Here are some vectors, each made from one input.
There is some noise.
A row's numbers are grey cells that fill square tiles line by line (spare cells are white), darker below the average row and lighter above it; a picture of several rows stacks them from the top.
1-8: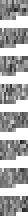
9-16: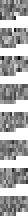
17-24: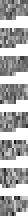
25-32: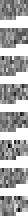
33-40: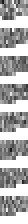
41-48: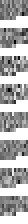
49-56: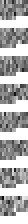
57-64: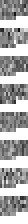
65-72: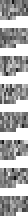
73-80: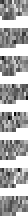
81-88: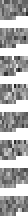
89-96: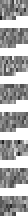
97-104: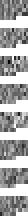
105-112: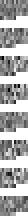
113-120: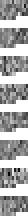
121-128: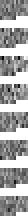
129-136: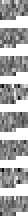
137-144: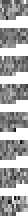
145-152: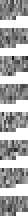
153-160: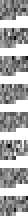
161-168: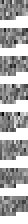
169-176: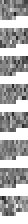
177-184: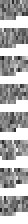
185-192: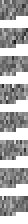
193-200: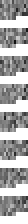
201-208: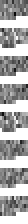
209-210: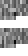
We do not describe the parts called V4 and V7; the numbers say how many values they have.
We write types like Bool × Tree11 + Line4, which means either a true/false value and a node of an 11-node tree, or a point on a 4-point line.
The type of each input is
(Bool × (Line6 + V7) + V4) × Line6.
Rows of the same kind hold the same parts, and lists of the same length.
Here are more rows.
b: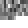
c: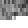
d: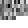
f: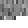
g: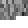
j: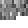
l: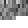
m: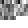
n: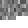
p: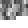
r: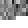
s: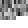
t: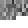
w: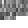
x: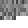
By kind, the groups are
b, f, n, x
c, g, j, l, r, t, w
d, m, p, s

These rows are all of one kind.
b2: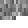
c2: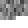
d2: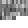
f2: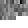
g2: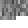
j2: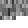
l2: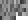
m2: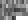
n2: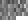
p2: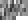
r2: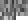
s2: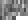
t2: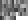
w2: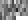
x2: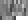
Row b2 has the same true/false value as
g2, j2, r2 and x2.
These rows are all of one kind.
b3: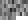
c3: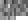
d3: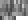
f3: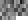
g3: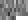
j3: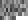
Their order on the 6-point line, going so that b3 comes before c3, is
b3, c3, f3, j3, g3, d3.
